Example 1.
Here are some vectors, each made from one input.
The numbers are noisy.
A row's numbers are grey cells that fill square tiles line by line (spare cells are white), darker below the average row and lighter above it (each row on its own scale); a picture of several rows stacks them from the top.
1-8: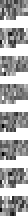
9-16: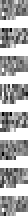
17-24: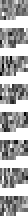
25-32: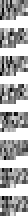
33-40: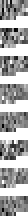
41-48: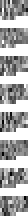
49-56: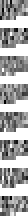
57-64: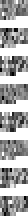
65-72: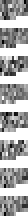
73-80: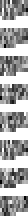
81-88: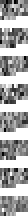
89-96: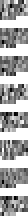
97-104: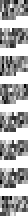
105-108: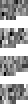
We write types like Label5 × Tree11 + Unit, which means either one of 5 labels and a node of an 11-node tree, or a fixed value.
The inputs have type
Bool × Bool × Bool × Bool.
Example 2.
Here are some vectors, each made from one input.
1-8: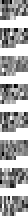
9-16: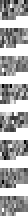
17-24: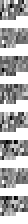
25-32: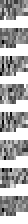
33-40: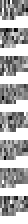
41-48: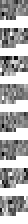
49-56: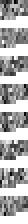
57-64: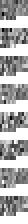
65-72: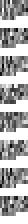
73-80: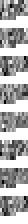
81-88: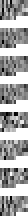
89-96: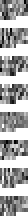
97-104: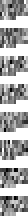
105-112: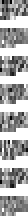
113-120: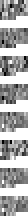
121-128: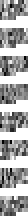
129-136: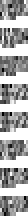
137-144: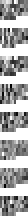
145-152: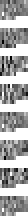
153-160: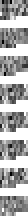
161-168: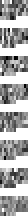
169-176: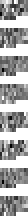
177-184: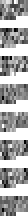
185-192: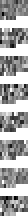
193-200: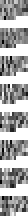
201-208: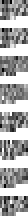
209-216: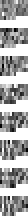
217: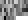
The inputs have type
Bool × Bool × Bool × Bool.
